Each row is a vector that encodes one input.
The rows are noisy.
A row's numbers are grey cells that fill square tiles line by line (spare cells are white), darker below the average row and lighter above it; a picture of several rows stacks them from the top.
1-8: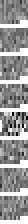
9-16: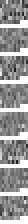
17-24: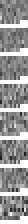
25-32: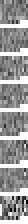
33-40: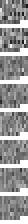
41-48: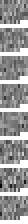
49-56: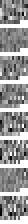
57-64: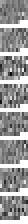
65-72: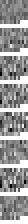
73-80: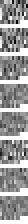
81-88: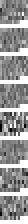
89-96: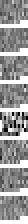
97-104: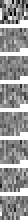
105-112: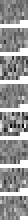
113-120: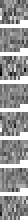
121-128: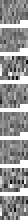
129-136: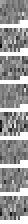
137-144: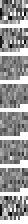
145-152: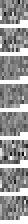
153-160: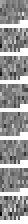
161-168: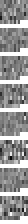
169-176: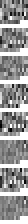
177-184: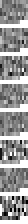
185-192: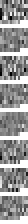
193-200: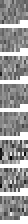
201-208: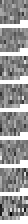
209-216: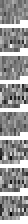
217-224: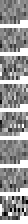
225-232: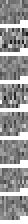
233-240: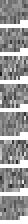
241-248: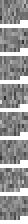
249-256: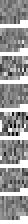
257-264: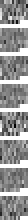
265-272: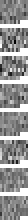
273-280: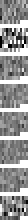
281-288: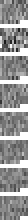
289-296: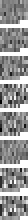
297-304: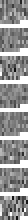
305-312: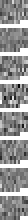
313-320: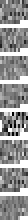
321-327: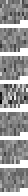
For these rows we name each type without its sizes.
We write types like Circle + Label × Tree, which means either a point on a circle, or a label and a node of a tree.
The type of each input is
Bool × Bool × Bool + Line.
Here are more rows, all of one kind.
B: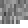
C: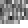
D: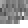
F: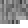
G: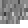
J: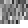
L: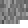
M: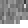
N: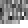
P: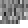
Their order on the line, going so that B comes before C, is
D, P, G, B, C, N, L, M, J, F.
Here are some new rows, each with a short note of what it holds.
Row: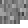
three true/false values
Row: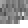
a point on a line
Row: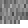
three true/false values
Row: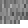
three true/false values
